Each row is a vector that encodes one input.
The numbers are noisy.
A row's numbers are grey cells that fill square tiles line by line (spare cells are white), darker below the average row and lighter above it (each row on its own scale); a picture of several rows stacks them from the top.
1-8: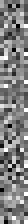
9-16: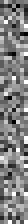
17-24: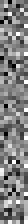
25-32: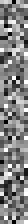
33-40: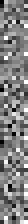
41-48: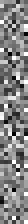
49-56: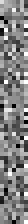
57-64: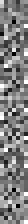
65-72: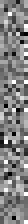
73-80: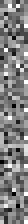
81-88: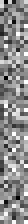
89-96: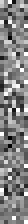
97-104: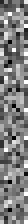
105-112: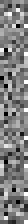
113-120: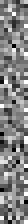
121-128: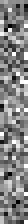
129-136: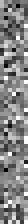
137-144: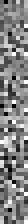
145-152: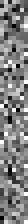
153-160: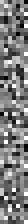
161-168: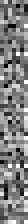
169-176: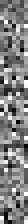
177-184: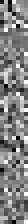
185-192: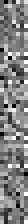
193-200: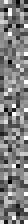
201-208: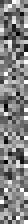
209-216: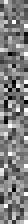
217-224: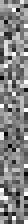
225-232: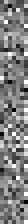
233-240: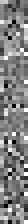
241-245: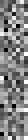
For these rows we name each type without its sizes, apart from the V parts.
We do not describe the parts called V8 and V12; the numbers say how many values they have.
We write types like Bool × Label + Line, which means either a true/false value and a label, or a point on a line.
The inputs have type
Line × (Tree + Unit) × V8 × V12.
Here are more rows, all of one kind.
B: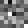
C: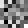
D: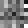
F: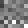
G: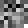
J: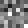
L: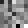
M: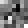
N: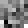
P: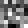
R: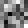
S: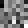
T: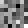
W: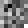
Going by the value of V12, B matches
J, N, P and T.
